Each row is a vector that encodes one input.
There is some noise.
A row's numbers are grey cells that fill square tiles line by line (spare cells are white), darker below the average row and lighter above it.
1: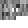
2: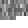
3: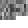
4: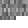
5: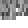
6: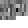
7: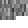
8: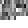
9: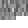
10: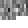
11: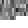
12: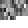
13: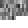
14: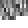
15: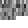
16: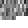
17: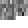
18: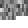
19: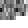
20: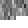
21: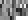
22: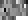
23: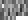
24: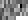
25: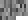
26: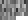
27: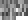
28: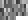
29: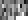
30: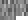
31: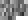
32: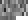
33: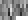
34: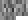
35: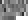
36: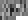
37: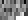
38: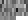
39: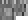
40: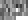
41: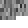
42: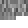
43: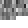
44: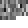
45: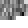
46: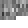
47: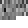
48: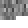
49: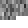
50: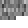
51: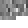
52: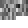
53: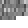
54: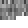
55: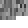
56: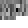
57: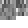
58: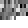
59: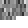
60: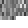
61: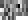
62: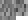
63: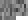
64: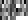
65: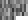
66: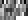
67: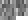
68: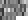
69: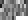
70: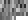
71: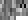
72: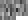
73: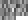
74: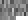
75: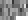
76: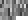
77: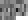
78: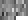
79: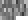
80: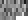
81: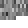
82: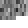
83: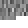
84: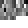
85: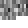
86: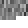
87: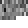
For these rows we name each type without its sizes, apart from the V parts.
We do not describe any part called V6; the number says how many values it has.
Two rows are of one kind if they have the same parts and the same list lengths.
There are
2 kinds of row.
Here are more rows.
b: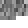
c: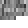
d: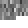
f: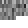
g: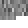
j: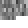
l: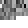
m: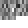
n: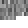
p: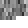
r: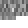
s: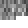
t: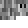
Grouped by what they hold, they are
b, g, l, m, n, r, s, t
c, d, f, j, p

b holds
a point on a line and a true/false value.
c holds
a true/false value and a value of V6.
